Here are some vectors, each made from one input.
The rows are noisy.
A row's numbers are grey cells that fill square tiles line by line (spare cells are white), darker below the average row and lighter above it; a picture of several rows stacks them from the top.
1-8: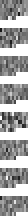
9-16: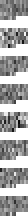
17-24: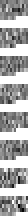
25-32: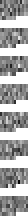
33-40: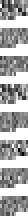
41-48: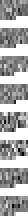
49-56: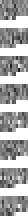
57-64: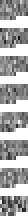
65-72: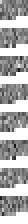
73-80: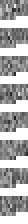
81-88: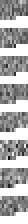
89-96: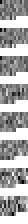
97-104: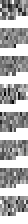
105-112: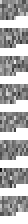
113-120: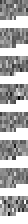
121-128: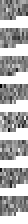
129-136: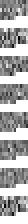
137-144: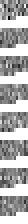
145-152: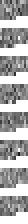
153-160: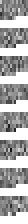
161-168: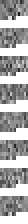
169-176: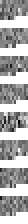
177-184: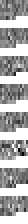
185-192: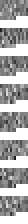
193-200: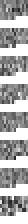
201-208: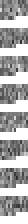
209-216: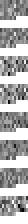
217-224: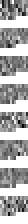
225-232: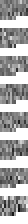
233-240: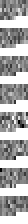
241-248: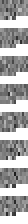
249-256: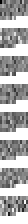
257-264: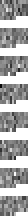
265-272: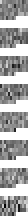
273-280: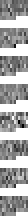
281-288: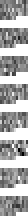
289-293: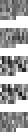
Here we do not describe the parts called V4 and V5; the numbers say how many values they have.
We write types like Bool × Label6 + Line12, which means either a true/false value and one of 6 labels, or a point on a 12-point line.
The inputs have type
(Line7 + V5) × Tree13 + V4.
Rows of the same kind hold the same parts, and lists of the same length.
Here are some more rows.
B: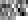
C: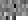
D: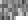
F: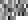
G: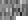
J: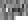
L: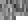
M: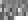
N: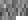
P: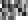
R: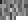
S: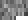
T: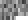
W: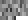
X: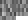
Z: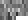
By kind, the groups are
B, F, P
C, D, J, L, T, X
G, M, N, R, S, W, Z

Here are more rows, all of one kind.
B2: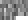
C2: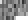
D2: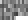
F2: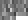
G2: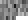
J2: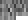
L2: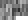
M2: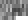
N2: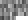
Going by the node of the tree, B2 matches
D2, G2 and N2.
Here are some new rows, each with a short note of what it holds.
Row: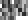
a value of V4
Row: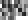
a value of V4
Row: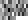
a value of V4
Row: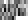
a value of V4
